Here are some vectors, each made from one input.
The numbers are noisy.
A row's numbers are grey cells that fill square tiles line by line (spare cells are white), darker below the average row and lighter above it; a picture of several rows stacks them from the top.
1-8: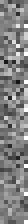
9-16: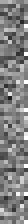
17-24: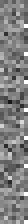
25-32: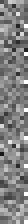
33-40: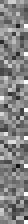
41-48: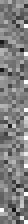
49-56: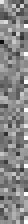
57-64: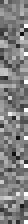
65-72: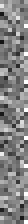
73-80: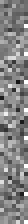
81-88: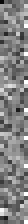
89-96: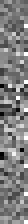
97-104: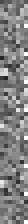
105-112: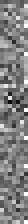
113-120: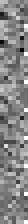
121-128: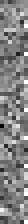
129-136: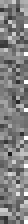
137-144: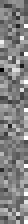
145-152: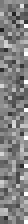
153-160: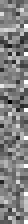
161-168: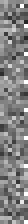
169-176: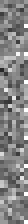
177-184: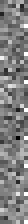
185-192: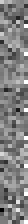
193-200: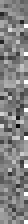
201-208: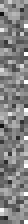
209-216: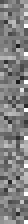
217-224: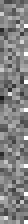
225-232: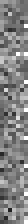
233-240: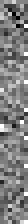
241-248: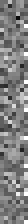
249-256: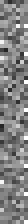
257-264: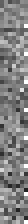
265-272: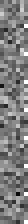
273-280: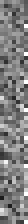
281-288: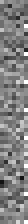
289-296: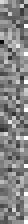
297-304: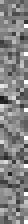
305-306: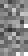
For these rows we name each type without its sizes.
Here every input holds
a label and a point on a line, together with either a fixed value, or three true/false values.
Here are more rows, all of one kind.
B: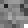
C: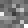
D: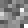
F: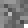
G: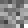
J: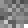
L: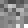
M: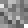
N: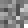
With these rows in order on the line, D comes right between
G and L.
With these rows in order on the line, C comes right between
J and L.
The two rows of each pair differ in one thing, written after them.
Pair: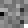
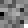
the label
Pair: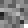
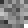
the place on the line
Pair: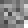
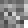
one of the three true/false values
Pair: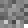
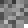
the label
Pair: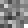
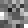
one of the three true/false values
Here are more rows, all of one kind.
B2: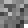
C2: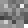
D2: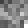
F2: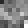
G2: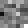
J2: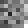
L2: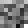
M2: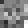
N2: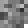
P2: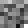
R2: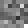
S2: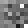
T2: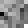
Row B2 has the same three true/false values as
D2, F2, M2 and N2.
